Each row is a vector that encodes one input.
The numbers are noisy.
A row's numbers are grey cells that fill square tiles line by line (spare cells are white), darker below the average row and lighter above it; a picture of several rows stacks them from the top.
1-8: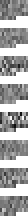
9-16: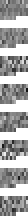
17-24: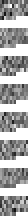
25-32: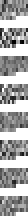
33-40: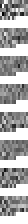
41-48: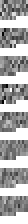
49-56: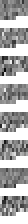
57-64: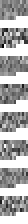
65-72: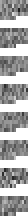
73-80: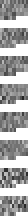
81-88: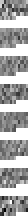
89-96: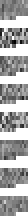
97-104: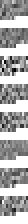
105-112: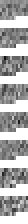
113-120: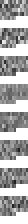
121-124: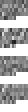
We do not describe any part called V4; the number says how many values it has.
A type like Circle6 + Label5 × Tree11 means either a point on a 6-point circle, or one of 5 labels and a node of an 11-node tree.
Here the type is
List2(Bool × V4).
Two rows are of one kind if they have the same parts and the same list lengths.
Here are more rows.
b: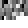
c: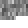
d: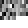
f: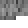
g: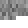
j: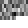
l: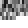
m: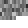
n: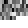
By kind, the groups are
b, d
c, g, m, n
f, j, l

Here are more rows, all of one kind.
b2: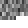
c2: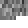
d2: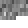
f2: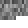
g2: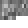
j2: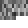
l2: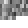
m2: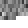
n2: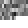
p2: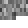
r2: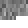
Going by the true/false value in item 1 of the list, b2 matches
g2, l2, m2 and n2.
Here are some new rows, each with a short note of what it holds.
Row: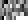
the empty list
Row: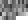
a list of one item
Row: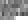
a list of two items
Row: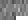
a list of one item
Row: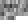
a list of two items
